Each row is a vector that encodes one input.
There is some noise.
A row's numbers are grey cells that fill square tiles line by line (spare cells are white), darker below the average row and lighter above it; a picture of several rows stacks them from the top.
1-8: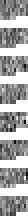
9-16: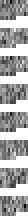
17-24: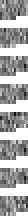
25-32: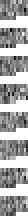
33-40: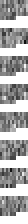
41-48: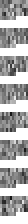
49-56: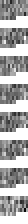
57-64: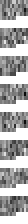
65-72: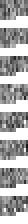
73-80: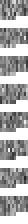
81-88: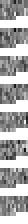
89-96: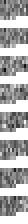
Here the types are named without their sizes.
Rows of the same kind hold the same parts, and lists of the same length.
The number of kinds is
2.
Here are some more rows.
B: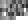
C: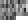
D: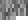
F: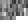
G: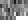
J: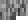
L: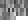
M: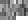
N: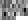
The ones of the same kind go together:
B, D, F, G, L
C, J, M, N

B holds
a point on a line and a true/false value.
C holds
a point on a circle and a true/false value.
